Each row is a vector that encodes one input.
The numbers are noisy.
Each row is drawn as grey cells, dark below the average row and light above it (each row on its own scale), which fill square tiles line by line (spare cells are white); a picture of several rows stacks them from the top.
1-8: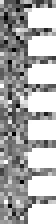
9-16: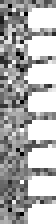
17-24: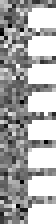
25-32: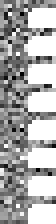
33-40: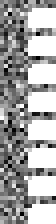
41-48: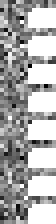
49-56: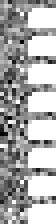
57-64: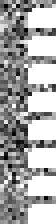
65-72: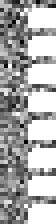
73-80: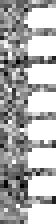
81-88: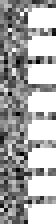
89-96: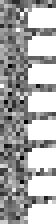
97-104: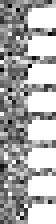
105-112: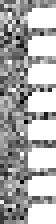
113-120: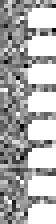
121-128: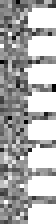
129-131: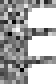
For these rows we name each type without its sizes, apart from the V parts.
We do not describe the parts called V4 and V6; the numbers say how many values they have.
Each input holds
a value of V6, together with either a label and a node of a tree, or a value of V4.
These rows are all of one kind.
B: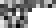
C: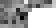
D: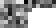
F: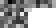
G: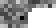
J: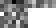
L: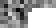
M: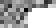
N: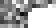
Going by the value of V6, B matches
D and G.
